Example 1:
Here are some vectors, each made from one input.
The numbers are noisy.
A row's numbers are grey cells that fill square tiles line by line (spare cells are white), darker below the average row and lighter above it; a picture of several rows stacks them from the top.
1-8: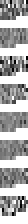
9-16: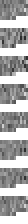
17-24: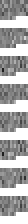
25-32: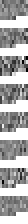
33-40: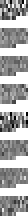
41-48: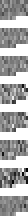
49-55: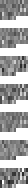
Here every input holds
a list of up to two points on a 4-point line.
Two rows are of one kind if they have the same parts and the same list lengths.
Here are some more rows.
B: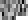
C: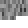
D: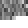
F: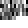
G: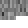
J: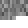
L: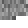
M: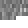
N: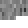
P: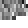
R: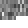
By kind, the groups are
B, C, D, G, J, N
F
L, M, P, R

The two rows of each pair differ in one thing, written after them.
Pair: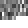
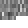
the place on the 4-point line in item 1 of the list
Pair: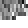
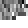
the place on the 4-point line in item 2 of the list
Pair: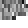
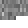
the place on the 4-point line in item 2 of the list
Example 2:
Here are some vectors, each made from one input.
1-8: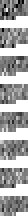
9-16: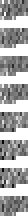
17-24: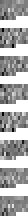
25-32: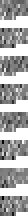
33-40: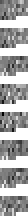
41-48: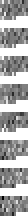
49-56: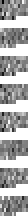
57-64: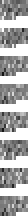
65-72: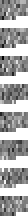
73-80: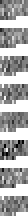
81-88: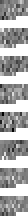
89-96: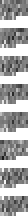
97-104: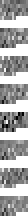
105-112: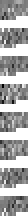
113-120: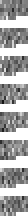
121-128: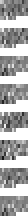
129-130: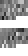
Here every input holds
either a point on an 8-point circle and a true/false value, or a fixed value.
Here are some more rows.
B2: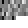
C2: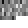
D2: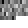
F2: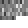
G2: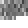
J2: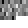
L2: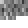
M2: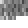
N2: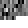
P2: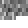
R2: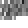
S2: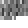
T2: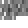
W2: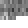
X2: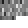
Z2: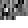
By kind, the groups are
B2, C2, D2, F2, G2, J2, L2, M2, P2, R2, S2, T2, W2, X2
N2, Z2

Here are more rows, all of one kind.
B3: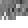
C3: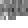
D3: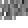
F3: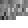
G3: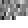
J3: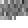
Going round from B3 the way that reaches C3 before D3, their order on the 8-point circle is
B3, C3, G3, F3, J3, D3.
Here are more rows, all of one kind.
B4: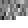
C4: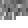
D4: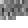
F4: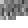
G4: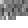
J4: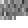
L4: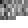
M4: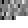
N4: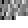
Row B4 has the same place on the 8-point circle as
D4, F4 and G4.
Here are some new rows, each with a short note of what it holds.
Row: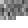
a point on an 8-point circle and a true/false value
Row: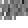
a point on an 8-point circle and a true/false value
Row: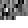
a fixed value
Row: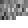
a point on an 8-point circle and a true/false value
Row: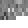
a point on an 8-point circle and a true/false value
